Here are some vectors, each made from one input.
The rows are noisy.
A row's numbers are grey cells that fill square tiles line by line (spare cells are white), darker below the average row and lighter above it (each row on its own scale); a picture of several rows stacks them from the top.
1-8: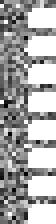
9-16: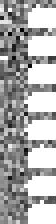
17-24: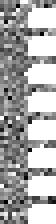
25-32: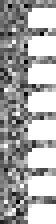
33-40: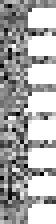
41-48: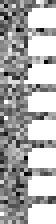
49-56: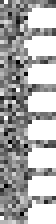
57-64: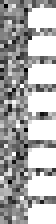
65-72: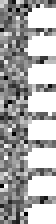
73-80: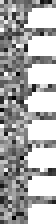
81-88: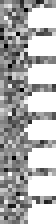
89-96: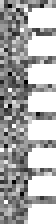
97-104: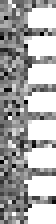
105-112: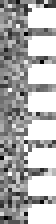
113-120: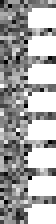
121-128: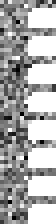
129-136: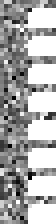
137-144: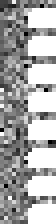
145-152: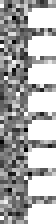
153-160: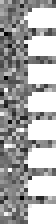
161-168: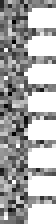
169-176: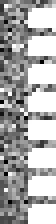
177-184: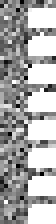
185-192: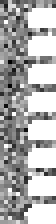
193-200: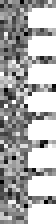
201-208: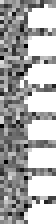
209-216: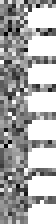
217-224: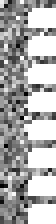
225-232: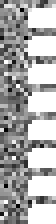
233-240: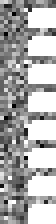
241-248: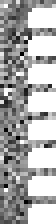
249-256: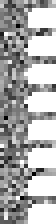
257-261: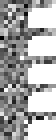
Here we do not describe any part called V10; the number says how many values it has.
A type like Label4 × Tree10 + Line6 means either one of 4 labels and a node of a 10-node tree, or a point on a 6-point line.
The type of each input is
Bool × (Line8 + V10) + Label7 × Label7 + Line5 × Line5.
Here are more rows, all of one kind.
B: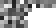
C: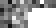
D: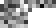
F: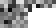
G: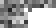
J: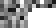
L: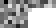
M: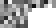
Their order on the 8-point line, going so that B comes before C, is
G, M, L, B, J, F, D, C.
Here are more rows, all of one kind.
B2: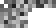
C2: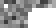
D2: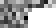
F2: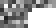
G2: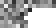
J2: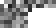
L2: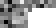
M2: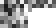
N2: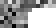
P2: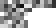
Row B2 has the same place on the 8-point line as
C2, F2, G2 and L2.
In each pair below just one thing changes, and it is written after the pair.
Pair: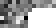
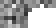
the value of V10
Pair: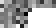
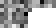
the true/false value
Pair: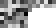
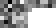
the true/false value
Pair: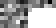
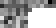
the true/false value
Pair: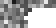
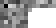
the true/false value
